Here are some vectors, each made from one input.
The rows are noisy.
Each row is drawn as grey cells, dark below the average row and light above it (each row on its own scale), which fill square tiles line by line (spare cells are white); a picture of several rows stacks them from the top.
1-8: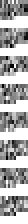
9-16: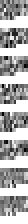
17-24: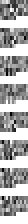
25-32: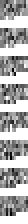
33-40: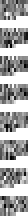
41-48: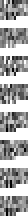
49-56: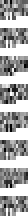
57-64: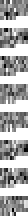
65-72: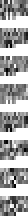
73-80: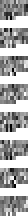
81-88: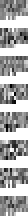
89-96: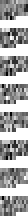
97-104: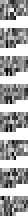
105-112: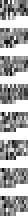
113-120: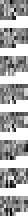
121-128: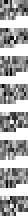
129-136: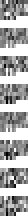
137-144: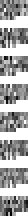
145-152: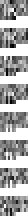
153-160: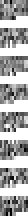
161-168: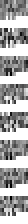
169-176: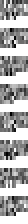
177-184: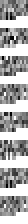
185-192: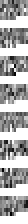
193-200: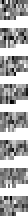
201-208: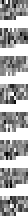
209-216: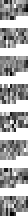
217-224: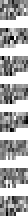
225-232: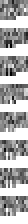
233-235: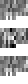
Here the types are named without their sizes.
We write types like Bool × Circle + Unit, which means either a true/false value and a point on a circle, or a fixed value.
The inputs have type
Label.
